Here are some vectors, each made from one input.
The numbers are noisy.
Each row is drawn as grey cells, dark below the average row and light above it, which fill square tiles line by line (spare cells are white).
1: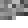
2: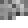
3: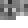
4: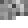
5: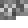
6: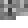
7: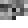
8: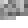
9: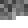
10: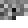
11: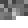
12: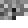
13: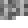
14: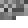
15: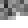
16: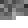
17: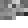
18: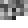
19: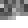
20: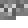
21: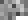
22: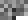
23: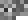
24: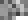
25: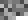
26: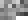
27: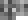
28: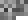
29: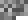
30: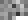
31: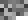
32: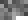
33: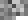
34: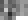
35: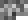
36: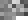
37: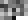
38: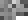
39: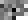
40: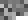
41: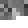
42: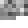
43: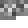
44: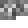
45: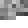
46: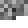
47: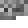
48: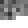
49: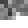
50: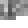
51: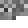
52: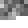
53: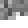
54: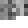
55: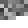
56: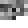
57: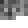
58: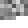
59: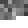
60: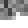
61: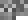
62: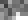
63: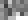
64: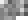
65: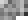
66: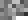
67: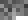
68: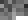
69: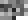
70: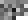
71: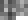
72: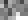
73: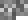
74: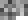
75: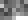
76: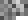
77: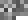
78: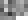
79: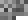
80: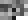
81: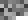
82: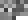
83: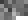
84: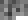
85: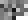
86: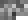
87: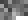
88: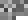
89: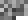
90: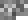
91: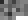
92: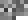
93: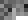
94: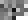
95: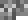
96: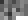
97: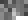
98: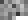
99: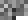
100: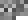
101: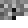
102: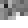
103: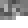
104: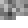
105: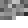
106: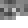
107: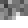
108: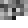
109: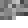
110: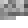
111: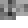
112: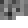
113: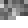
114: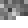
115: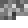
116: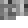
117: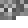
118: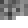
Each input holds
either a point on a 9-point line, or a list of up to two points on an 8-point line.
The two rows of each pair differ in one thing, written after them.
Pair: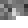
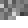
the place on the 8-point line in item 2 of the list
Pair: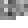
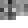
the place on the 8-point line in item 2 of the list
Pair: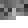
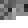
the place on the 8-point line in item 2 of the list
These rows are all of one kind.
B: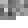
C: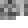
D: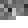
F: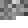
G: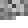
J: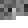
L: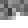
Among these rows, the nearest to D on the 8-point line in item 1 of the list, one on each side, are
J and L.
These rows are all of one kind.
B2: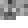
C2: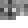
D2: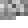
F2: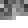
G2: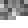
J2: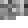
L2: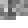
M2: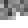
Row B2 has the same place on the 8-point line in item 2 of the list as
D2 and G2.
